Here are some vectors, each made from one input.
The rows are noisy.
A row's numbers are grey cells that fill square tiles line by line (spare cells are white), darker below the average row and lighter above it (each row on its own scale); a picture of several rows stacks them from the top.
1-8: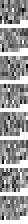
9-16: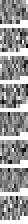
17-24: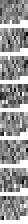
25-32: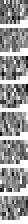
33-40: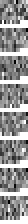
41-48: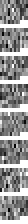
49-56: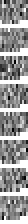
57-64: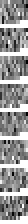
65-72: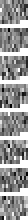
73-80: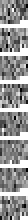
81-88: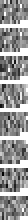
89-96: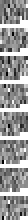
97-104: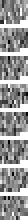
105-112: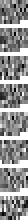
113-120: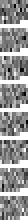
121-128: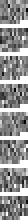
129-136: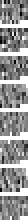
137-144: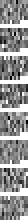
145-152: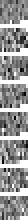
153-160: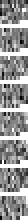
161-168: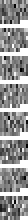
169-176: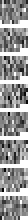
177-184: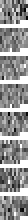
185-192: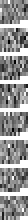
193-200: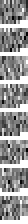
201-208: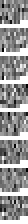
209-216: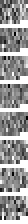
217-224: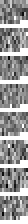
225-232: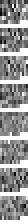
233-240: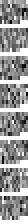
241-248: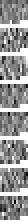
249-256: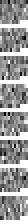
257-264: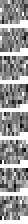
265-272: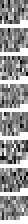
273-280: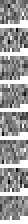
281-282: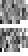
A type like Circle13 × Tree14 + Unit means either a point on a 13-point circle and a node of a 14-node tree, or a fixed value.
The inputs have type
Label6.
